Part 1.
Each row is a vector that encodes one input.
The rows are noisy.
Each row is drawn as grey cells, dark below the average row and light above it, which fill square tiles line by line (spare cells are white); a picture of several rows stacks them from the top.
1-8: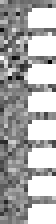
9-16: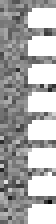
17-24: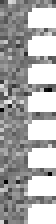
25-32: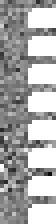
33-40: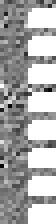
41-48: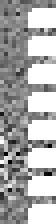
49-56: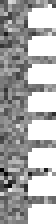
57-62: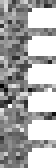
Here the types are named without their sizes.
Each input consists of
a node of a tree, together with either a fixed value, or four true/false values.
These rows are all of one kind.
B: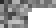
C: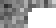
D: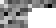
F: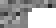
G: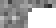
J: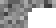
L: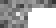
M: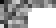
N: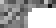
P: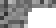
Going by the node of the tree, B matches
F, L, M and N.
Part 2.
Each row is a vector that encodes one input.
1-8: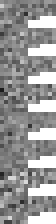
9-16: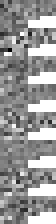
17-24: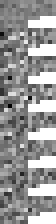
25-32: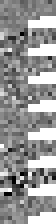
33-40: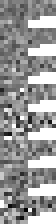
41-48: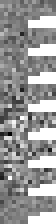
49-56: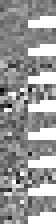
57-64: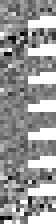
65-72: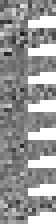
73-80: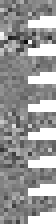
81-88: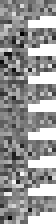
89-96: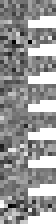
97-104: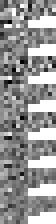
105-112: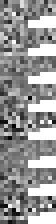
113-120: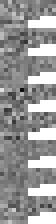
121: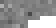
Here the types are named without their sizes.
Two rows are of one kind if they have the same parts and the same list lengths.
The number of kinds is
3.
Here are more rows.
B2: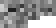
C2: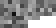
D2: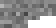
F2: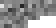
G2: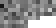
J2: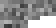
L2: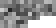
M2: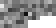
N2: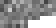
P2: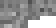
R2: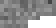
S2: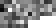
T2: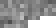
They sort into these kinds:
B2, G2, J2, L2, P2, R2
C2, D2, F2, M2, T2
N2, S2

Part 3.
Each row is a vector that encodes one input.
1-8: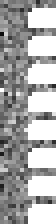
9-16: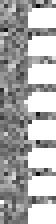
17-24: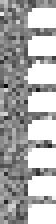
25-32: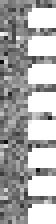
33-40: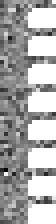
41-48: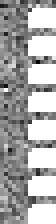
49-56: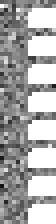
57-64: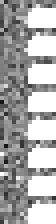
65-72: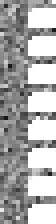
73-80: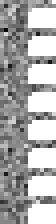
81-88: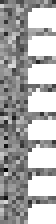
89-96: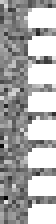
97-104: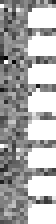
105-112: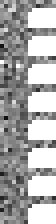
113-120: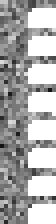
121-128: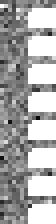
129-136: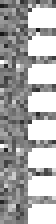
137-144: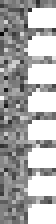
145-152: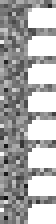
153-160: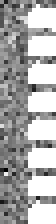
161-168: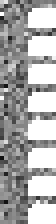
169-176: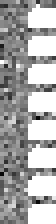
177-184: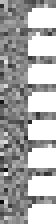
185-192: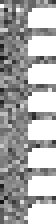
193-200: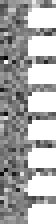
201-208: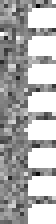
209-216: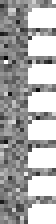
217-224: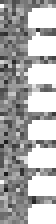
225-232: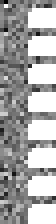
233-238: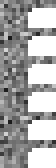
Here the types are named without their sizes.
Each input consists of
a point on a circle and a node of a tree.
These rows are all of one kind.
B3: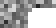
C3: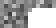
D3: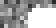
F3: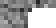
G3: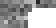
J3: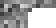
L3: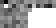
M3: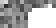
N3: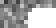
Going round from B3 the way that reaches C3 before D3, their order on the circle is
B3, C3, L3, G3, J3, F3, N3, M3, D3.
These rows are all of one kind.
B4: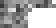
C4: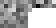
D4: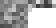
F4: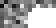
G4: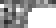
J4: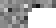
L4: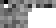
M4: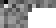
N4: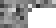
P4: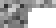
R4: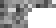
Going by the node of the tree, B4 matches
C4, D4, N4 and R4.
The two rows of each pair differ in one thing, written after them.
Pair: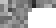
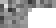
the place on the circle
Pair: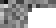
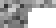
the node of the tree
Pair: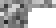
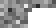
the node of the tree
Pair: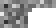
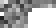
the node of the tree
